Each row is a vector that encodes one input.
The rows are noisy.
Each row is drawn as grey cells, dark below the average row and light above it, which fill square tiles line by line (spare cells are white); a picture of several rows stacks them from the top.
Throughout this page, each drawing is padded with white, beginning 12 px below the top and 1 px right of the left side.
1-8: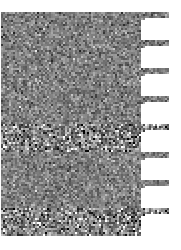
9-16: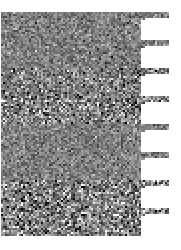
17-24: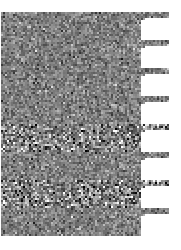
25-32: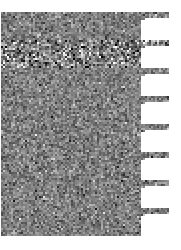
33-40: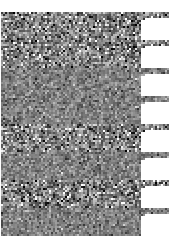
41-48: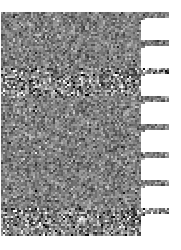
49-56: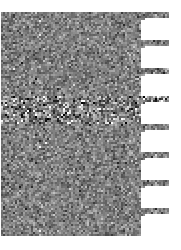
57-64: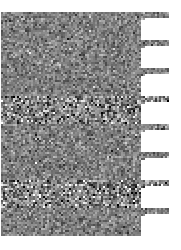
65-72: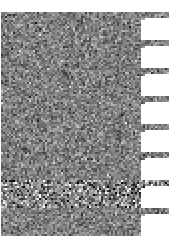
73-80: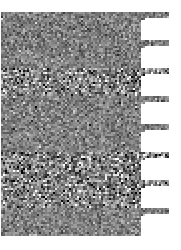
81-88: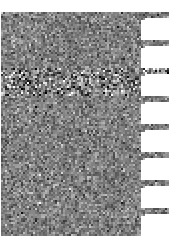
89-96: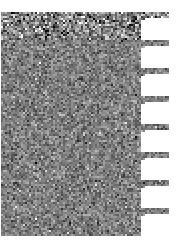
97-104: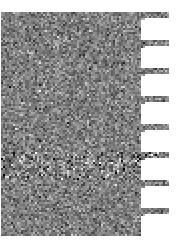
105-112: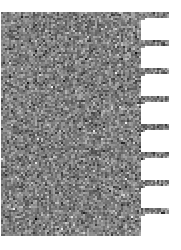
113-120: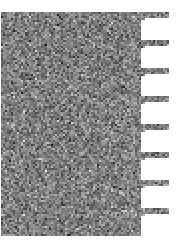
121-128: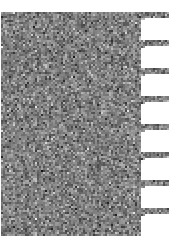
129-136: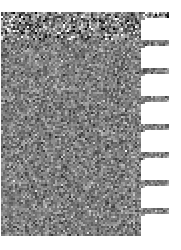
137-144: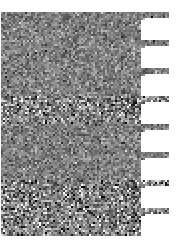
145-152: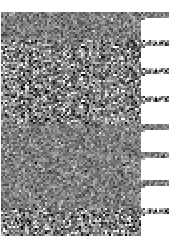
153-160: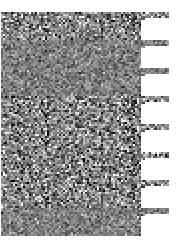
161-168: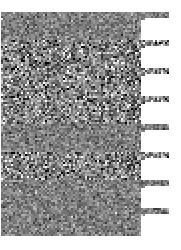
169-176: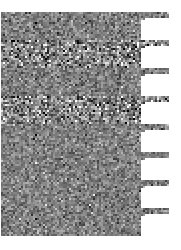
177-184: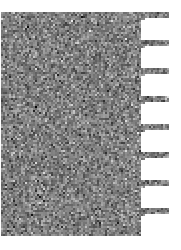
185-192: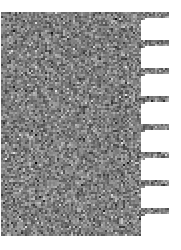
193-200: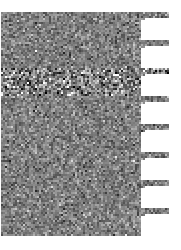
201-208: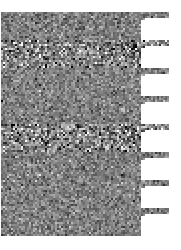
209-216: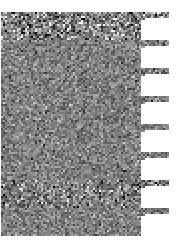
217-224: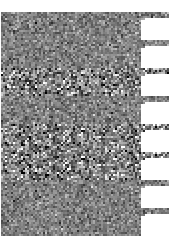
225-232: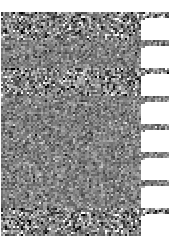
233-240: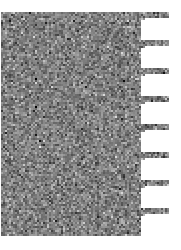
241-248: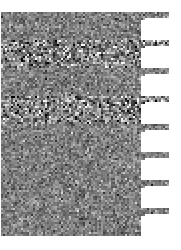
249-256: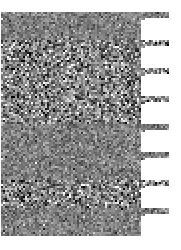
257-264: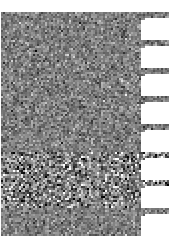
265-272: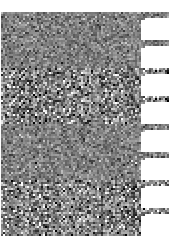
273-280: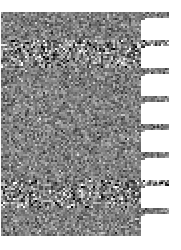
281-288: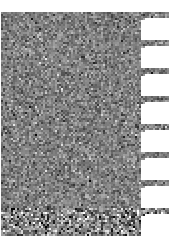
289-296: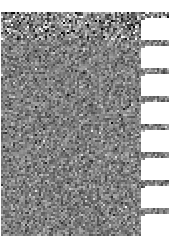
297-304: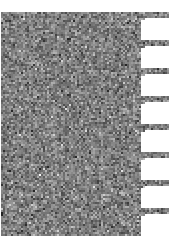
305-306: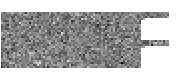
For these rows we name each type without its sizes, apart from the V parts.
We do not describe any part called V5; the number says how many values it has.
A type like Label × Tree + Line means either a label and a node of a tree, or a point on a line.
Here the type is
Bool × V5 + Circle + Unit.
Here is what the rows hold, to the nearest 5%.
About 75% of them hold a point on a circle. A few of them hold a fixed value. The rest hold a true/false value and a value of V5.
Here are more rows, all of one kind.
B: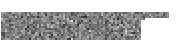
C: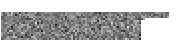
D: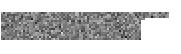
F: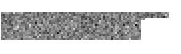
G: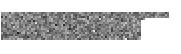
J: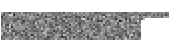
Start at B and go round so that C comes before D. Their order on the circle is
B, G, J, C, D, F.
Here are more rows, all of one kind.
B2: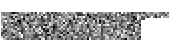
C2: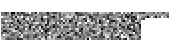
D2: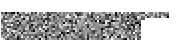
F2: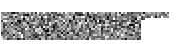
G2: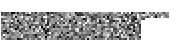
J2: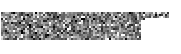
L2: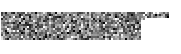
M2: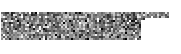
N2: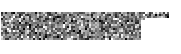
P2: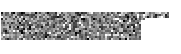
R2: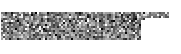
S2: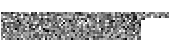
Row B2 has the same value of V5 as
F2 and J2.
